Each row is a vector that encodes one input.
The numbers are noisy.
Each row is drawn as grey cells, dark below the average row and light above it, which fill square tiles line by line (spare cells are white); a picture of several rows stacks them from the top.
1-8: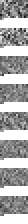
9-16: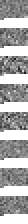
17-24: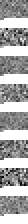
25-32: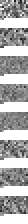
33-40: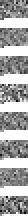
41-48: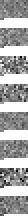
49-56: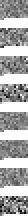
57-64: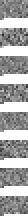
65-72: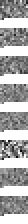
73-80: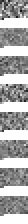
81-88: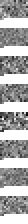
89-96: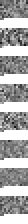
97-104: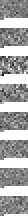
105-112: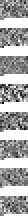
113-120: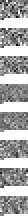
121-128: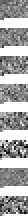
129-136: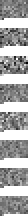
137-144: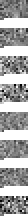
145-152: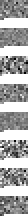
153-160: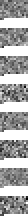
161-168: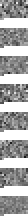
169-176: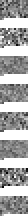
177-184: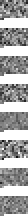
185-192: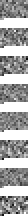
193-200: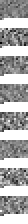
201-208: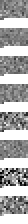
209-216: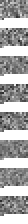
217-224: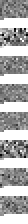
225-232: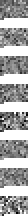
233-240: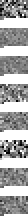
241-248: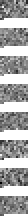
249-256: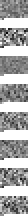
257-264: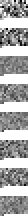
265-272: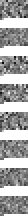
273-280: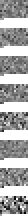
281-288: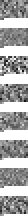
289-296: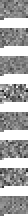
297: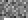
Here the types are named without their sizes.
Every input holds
a point on a line and a true/false value, together with either a fixed value, or a node of a tree.
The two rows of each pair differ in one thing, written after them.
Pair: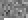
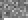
the node of the tree
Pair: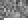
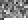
the place on the line
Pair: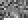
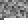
the place on the line
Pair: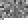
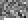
the node of the tree
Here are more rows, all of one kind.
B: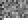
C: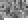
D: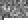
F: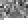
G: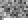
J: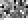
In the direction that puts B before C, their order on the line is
B, C, G, F, D, J.
